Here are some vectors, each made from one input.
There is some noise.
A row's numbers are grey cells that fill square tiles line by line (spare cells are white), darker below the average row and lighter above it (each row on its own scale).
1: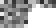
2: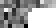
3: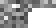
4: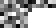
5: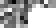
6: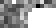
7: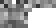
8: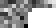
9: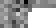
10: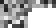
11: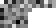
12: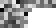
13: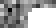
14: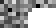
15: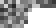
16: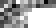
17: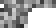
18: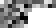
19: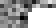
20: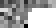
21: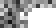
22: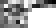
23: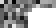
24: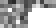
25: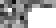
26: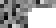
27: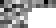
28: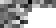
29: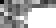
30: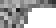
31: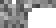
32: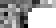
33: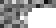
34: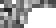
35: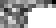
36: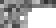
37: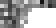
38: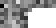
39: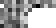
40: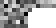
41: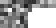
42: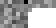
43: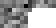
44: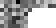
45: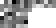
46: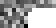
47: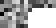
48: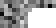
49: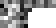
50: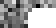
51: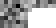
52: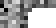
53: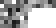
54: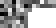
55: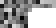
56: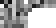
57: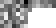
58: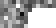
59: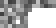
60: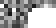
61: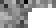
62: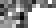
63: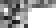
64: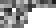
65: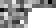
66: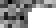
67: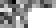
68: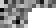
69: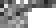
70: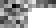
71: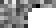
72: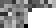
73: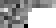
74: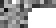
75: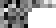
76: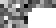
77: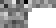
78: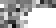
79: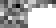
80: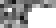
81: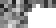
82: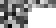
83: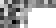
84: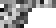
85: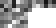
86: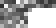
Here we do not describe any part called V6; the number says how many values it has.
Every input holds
a value of V6, together with a list of up to two points on a 5-point line.
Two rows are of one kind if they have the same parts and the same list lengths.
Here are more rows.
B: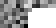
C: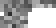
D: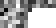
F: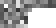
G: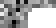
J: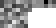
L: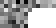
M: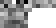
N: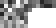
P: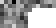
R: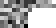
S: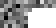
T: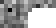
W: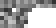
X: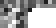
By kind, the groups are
B, D, J, M, P, W, X
C, F, G, L, R, S, T
N

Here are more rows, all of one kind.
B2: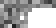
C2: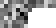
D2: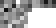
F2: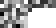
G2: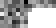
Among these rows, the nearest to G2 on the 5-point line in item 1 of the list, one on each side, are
B2 and F2.
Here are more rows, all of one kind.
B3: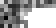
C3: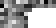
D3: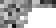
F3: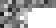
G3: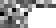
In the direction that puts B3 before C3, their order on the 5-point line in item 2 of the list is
G3, F3, D3, B3, C3.
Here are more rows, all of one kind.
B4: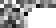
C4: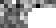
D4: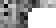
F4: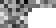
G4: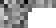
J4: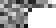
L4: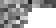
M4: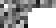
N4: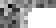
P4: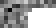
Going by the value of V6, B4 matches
C4, L4 and N4.
